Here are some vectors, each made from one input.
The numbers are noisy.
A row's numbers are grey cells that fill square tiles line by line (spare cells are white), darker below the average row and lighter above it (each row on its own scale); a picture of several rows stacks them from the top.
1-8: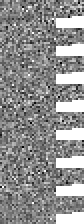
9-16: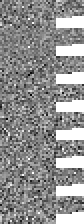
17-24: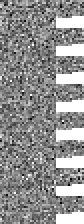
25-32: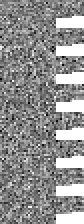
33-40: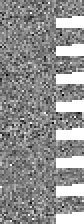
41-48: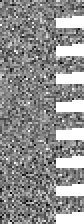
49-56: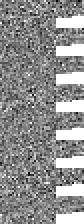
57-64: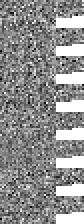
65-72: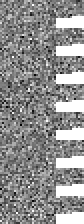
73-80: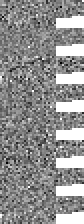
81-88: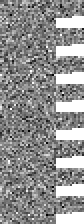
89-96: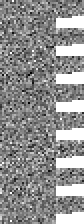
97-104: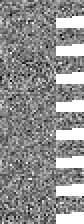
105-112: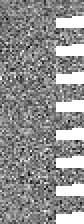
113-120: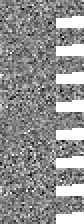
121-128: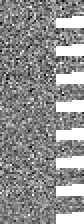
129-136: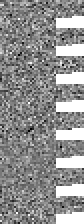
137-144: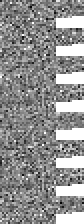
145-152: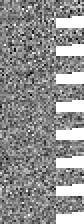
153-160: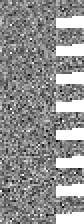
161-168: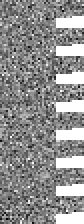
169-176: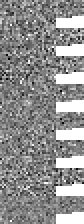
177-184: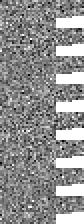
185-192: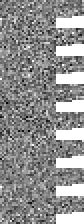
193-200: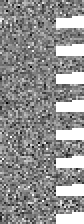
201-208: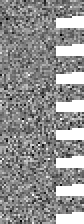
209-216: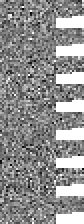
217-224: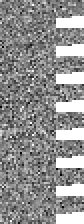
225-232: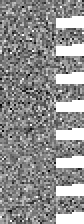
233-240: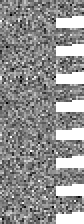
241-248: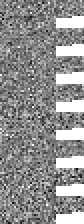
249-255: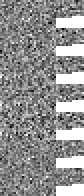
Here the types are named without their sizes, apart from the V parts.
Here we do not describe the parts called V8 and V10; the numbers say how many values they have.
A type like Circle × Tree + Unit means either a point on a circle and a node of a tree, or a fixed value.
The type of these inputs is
Bool × Line × (Line + V8) + V10.
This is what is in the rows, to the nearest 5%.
About 70% of them hold a point on a line and a true/false value, together with either a point on a line, or a value of V8. The rest hold a value of V10.
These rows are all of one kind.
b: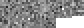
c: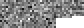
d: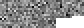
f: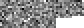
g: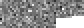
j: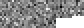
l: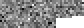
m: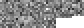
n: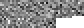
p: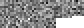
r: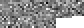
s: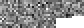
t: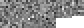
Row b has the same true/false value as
g and t.
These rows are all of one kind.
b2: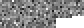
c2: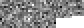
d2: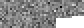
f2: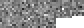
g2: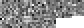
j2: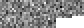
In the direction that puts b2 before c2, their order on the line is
f2, b2, j2, d2, g2, c2.
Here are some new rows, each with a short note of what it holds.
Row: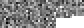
a value of V10
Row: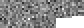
a point on a line, a true/false value and a value of V8
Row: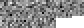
a point on each of two lines and a true/false value
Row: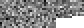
a value of V10
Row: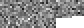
a point on a line, a true/false value and a value of V8
